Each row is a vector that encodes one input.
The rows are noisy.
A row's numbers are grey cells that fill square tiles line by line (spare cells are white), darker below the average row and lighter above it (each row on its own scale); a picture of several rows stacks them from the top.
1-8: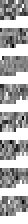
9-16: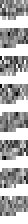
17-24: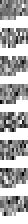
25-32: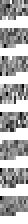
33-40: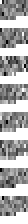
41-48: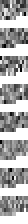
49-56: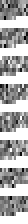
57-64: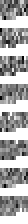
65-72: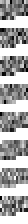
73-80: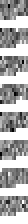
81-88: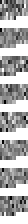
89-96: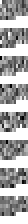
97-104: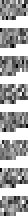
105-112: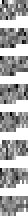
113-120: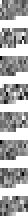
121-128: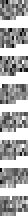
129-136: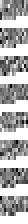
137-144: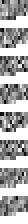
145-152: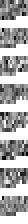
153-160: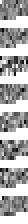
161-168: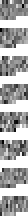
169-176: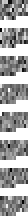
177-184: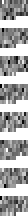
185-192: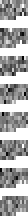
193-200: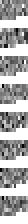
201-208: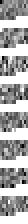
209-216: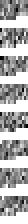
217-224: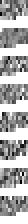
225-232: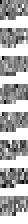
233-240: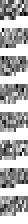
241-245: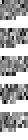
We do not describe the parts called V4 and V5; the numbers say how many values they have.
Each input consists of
one of 6 labels, together with either one of 6 labels, or a node of a 10-node tree, a true/false value, a value of V4 and a value of V5.
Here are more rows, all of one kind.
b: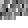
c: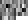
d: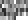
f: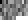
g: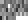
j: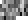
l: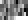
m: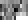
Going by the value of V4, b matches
f and m.
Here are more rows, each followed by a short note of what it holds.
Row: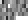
one of 6 labels, a node of a 10-node tree, a true/false value, a value of V4 and a value of V5
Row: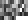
two labels (each one of 6)
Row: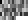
two labels (each one of 6)
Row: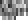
one of 6 labels, a node of a 10-node tree, a true/false value, a value of V4 and a value of V5
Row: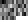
two labels (each one of 6)
